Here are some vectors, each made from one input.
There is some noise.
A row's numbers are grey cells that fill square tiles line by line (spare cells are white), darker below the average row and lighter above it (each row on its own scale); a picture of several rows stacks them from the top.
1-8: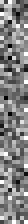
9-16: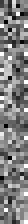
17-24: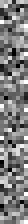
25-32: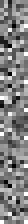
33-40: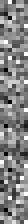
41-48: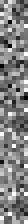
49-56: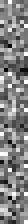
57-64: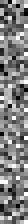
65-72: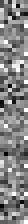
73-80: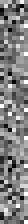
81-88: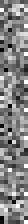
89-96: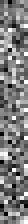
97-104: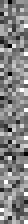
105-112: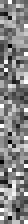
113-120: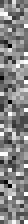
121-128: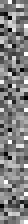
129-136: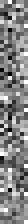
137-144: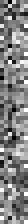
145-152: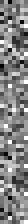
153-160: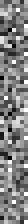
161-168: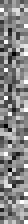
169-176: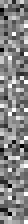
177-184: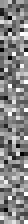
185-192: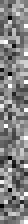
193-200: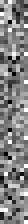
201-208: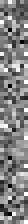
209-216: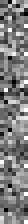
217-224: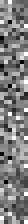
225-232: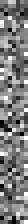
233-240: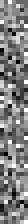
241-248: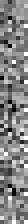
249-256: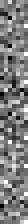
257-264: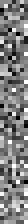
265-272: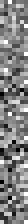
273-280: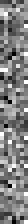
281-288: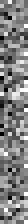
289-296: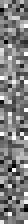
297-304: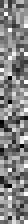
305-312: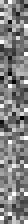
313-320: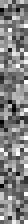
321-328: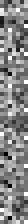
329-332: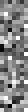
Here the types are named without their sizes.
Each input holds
a list of points on a line.
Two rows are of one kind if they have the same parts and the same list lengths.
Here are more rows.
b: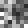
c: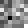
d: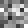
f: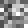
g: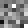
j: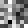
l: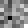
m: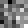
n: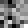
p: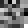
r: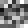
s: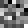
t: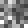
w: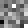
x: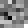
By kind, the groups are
b, j, r, t, x
c, d, f, l, m, n, p, s
g, w

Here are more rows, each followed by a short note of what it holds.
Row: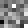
the empty list
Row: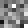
the empty list
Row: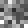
a list of one item
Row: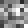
a list of two items
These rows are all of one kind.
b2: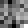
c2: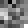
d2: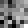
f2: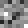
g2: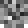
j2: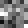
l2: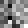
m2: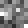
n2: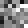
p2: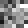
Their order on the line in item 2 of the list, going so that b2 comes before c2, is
l2, g2, f2, p2, n2, m2, j2, d2, b2, c2.
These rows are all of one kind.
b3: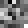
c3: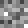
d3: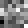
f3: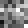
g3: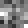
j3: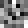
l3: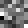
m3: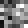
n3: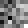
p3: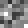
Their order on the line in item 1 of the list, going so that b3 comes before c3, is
j3, b3, l3, p3, g3, c3, d3, f3, m3, n3.
